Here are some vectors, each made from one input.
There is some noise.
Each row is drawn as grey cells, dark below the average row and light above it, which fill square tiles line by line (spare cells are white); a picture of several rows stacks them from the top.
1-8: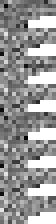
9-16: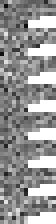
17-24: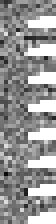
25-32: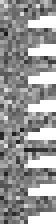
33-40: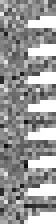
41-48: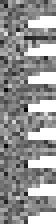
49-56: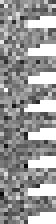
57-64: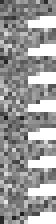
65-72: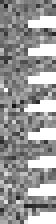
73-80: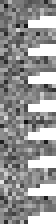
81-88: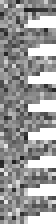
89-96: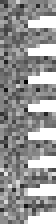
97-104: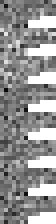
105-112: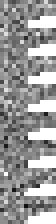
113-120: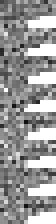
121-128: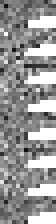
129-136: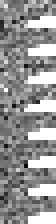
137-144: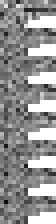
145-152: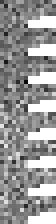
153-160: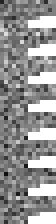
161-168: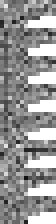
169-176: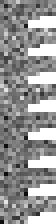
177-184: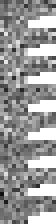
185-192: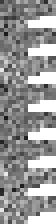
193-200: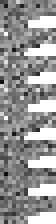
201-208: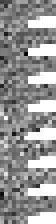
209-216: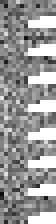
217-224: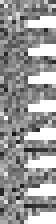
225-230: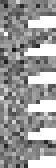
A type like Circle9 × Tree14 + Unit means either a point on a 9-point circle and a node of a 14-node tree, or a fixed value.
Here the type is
Line10 + Line12 × Line12.
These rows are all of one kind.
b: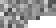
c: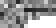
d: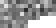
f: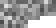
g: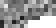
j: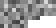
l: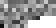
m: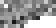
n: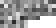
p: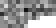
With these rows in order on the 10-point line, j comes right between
b and l.
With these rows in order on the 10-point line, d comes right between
f and p.
